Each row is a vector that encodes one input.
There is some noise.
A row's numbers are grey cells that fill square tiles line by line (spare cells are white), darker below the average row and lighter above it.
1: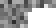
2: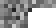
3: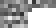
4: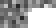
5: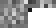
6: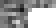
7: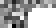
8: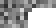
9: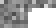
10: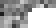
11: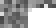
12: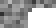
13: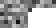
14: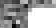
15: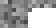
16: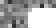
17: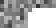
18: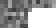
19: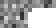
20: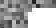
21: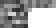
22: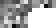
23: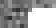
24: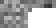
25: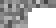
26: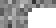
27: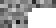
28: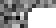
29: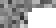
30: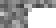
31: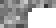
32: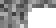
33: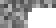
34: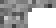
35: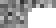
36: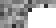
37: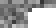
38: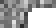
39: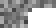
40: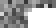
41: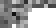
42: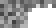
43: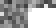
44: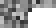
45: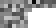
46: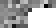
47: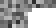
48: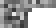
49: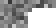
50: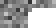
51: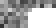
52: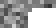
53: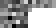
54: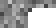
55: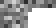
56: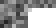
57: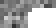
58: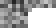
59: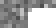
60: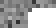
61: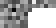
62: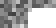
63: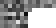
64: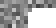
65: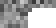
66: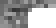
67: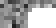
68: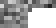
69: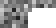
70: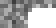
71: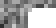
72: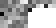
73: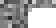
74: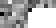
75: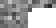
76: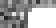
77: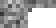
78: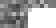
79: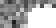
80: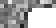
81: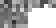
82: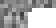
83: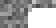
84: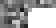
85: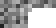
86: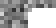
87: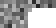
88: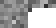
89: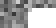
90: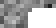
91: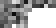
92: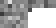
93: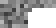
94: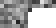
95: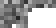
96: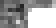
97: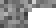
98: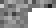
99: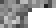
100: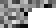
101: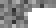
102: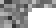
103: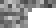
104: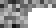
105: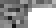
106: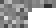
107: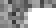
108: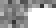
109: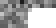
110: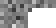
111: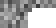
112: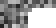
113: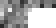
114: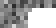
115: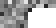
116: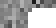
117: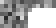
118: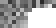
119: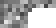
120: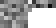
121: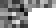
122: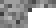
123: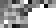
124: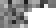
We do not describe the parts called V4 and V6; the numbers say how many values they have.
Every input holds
either one of 5 labels and a true/false value, or a value of V4 and a value of V6.
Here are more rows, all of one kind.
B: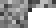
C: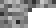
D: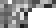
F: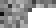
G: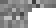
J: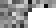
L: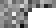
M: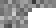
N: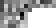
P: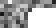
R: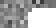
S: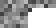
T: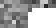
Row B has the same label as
C and T.
